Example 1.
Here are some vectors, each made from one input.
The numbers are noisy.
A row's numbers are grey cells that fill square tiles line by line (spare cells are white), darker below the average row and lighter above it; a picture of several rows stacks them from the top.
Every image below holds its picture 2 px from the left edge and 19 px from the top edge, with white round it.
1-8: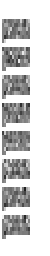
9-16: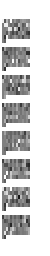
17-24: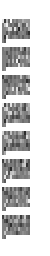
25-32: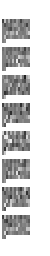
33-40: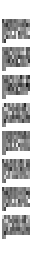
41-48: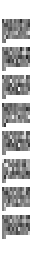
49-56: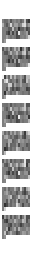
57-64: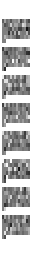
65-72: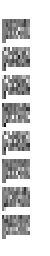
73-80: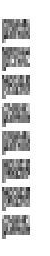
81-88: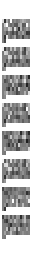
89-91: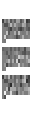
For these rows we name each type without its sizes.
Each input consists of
a point on a line.
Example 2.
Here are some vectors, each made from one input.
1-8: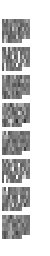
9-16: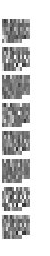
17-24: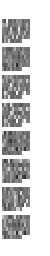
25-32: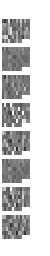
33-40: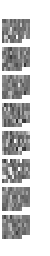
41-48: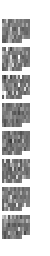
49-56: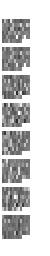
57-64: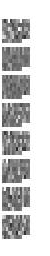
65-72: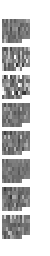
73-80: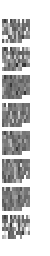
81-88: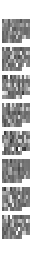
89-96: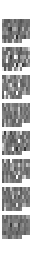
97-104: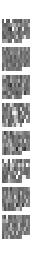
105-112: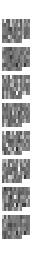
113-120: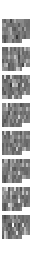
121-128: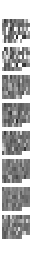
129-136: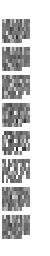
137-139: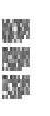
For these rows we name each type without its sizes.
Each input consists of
a point on a circle.
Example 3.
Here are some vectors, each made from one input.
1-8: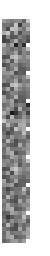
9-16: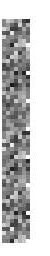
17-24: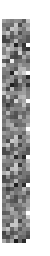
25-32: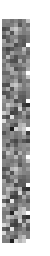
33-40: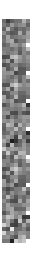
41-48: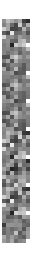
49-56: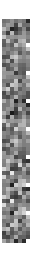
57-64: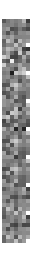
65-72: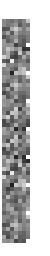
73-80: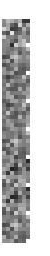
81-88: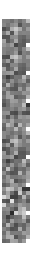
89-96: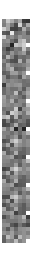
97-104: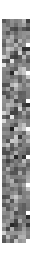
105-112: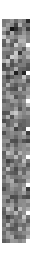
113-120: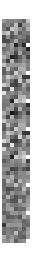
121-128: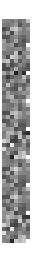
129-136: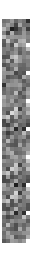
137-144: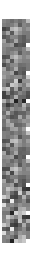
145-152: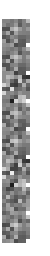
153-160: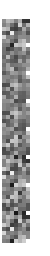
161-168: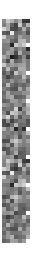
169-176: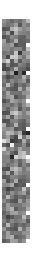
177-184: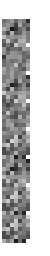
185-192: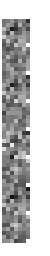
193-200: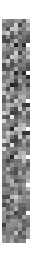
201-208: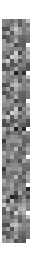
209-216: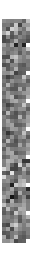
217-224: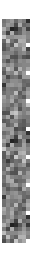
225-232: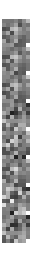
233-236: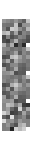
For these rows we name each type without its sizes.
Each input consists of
a point on a line.
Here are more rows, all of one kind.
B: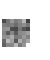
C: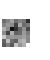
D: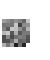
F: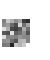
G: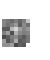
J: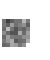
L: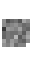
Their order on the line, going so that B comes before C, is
D, G, L, J, B, C, F.
